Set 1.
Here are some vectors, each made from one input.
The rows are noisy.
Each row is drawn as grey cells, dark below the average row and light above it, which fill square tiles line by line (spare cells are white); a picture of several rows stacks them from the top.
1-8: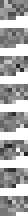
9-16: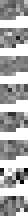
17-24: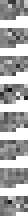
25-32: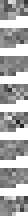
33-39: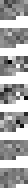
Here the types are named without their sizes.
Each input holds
a point on a circle and a true/false value.
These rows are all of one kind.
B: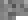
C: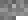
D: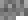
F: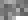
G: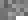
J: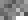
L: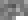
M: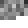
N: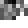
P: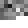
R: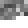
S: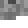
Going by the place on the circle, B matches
L, P and R.
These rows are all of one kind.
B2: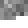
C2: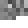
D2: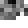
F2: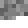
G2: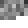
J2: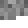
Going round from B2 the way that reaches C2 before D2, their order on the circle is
B2, C2, F2, J2, D2, G2.
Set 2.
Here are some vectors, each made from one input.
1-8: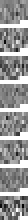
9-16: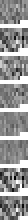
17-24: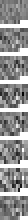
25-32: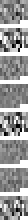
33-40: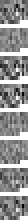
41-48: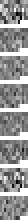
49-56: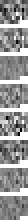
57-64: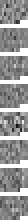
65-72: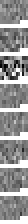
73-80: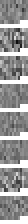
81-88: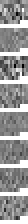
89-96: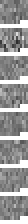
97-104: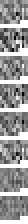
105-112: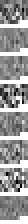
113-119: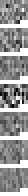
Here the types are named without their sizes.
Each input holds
a list of points on a line.
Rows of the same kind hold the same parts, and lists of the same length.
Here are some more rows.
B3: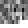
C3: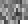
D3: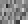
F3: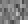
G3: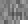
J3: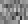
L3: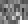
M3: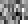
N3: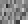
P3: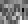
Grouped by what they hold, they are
B3, J3
C3, F3, G3, L3, M3, P3
D3, N3

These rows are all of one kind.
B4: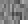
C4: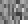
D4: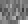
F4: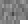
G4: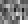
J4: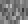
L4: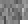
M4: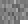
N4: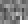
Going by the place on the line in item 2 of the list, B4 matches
F4, G4 and M4.
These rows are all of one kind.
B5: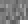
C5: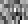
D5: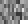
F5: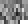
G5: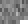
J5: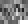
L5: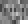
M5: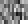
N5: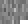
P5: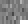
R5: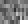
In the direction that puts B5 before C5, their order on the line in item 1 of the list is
L5, F5, R5, B5, D5, M5, P5, N5, J5, G5, C5.
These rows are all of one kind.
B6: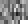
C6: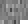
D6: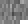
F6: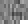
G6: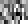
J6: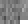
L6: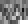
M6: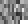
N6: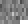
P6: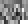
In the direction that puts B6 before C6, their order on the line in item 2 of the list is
D6, B6, M6, J6, L6, C6, F6, G6, P6, N6.
